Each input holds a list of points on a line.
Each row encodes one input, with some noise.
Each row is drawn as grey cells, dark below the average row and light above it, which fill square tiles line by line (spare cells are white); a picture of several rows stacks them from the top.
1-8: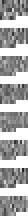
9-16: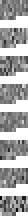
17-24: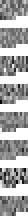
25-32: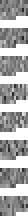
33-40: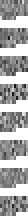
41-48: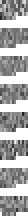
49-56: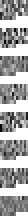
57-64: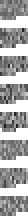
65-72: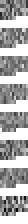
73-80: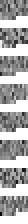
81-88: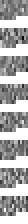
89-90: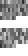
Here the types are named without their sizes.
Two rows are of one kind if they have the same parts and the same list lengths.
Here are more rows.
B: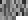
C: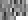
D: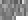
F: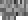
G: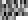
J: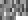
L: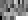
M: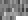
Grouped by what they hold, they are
B, J, L, M
C, D, F
G

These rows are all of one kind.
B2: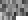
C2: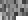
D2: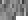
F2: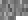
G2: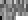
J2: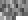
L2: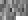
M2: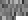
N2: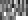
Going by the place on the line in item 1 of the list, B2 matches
C2 and N2.
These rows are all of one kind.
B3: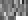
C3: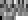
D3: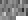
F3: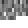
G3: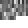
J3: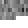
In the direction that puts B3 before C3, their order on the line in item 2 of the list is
B3, F3, G3, D3, J3, C3.
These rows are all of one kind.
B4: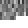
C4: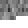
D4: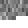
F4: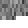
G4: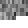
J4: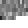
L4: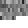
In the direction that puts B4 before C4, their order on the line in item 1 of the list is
F4, B4, G4, D4, C4, J4, L4.
